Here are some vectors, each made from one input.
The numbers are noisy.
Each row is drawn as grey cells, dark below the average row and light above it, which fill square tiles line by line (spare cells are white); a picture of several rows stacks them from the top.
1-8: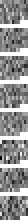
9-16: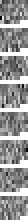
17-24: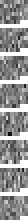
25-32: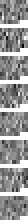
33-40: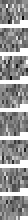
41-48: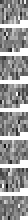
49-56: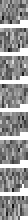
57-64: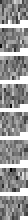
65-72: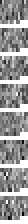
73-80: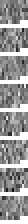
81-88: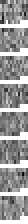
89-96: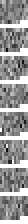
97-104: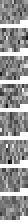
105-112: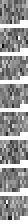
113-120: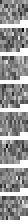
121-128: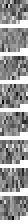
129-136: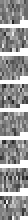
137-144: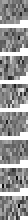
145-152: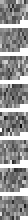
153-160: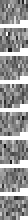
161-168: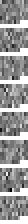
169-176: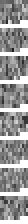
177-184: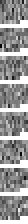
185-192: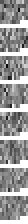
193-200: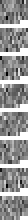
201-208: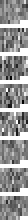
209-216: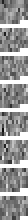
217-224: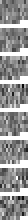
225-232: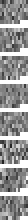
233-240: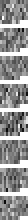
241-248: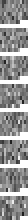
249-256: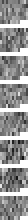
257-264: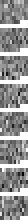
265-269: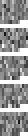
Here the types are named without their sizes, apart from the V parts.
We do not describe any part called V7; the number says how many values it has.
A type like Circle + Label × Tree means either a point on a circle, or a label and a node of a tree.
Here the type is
(Bool × (Tree + Unit) + List(V7)) × Line.
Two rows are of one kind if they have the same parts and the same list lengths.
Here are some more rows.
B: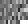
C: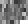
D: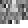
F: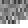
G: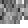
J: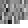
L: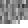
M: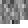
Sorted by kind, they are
B, G
C, F
D, J
L
M

